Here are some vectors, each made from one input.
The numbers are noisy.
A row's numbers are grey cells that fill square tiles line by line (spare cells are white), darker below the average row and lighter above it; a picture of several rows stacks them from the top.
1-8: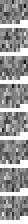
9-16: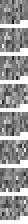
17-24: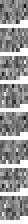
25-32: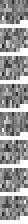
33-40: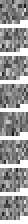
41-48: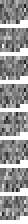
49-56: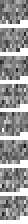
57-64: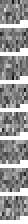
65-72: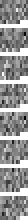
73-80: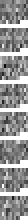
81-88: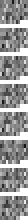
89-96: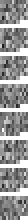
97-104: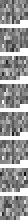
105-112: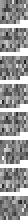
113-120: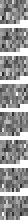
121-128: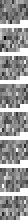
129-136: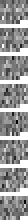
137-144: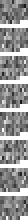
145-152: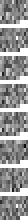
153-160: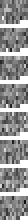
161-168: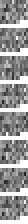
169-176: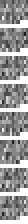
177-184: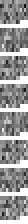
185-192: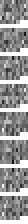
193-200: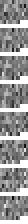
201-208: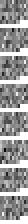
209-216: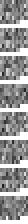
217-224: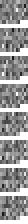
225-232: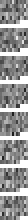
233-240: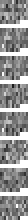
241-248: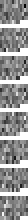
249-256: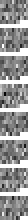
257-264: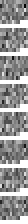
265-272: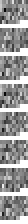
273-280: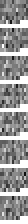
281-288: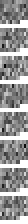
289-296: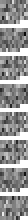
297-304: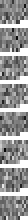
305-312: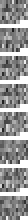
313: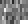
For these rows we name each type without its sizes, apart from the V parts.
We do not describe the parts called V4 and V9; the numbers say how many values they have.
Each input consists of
either a point on a line, three true/false values, a value of V4 and a value of V9, or a list of points on a circle.
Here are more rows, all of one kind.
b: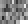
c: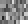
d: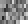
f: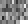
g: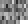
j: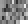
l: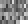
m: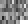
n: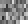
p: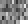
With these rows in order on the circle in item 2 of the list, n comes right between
c and f.
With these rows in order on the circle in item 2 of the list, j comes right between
b and d.
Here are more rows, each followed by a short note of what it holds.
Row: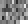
a list of two items
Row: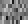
a point on a line, three true/false values, a value of V4 and a value of V9
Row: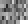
a list of two items
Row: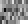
the empty list
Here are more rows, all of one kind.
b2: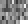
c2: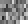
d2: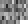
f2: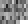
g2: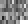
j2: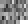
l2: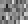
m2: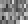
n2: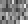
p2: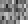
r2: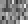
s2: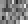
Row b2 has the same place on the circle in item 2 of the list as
g2, r2 and s2.
